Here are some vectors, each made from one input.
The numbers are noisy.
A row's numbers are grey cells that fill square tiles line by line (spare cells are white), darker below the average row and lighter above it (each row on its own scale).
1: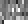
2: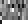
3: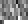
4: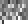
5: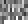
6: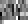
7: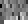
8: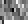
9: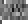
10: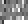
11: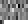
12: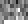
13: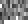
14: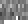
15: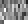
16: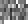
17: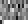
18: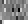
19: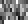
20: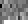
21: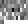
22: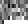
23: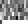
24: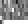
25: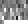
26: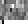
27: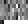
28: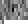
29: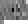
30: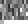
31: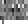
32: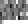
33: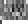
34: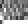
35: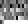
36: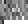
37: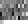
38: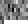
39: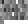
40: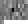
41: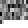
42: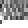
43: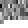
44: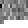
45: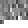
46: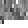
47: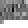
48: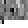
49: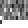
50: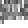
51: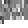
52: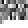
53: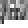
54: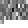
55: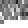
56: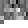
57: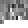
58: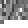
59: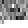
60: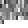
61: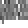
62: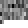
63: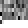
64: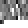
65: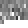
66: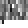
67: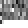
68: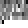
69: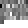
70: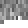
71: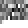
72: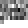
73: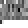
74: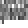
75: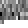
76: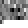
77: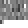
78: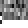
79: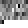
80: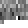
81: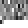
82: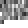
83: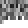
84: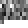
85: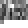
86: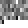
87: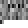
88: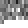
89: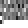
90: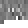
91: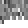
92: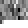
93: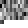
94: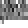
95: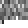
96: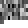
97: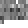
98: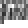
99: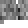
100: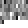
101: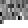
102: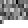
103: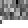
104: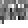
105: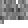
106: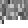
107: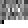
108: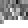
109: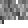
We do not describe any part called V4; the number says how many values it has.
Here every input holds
a list of up to two items, each a true/false value and a value of V4.
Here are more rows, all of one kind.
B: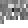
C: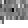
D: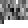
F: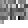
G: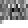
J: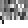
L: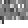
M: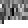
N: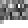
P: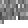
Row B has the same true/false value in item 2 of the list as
C, D and F.
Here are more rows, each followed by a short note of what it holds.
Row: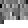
the empty list
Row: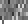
a list of two items
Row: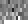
a list of two items
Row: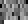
the empty list
